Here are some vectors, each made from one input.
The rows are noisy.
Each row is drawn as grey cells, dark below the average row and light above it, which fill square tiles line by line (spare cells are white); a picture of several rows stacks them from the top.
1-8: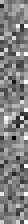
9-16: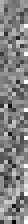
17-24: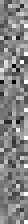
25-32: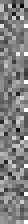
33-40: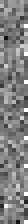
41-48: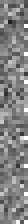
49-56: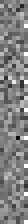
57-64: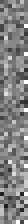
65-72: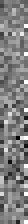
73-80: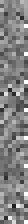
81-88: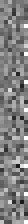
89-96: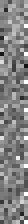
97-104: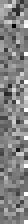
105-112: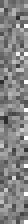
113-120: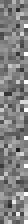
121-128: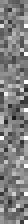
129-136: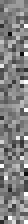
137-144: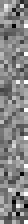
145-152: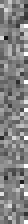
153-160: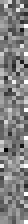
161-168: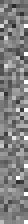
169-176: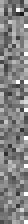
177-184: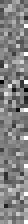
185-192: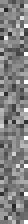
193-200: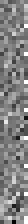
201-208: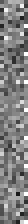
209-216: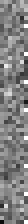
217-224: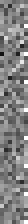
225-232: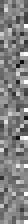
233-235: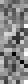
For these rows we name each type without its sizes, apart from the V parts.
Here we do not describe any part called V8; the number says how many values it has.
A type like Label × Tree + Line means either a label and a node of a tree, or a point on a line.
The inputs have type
List(Line × V8).
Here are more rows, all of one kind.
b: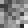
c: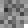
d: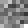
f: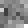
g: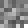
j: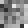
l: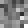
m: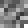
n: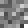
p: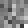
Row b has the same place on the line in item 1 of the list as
j, l and n.
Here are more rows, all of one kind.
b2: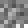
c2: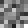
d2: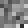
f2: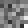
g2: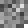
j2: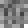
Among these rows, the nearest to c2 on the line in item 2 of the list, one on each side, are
b2 and g2.
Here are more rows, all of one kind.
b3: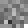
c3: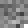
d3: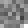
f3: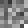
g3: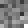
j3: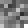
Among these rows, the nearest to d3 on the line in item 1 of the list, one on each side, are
c3 and f3.
